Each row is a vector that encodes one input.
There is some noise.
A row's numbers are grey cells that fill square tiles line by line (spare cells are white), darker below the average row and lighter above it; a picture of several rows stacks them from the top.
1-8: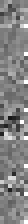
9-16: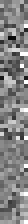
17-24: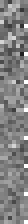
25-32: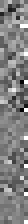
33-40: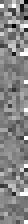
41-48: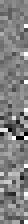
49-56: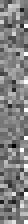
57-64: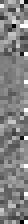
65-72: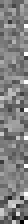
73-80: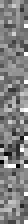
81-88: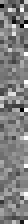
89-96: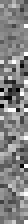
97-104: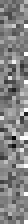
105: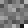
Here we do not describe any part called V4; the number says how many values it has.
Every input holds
a list of up to two items, each a true/false value and a value of V4.
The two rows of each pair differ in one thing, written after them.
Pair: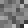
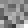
the value of V4 in item 2 of the list
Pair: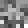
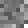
the true/false value in item 1 of the list
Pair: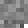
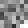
the true/false value in item 2 of the list
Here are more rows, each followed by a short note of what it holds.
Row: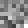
a list of one item
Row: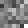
a list of two items
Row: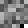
a list of two items
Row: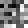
a list of two items
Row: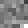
a list of one item
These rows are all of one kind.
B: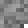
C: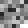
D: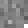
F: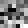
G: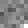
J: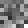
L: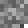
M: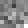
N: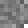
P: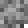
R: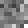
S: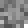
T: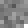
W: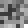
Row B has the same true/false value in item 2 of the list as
C, F, J and M.
